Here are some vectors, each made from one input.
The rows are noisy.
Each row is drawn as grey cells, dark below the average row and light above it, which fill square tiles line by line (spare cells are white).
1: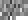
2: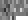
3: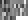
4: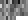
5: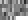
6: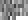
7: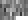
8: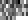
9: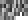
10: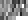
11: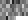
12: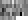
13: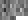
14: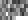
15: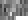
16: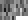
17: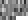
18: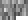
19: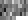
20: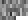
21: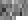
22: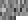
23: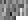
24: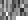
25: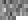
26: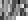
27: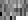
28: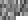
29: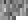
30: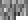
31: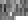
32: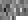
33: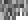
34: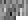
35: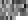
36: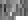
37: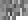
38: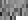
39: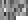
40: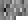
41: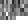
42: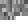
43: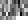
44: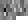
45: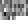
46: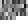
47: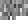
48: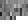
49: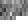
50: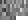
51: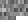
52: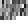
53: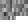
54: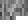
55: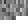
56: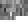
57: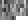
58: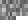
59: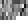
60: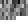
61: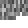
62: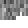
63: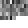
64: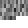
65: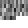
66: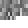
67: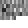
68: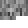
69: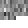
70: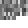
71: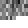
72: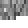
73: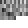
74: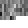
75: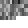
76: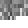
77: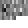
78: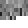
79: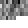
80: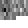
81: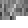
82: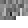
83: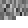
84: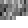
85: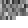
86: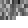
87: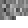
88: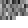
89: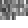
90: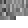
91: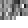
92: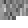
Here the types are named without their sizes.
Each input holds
either a label, or four true/false values.
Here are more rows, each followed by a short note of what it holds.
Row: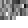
a label
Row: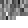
a label
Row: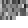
a label
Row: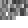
a label
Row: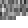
four true/false values
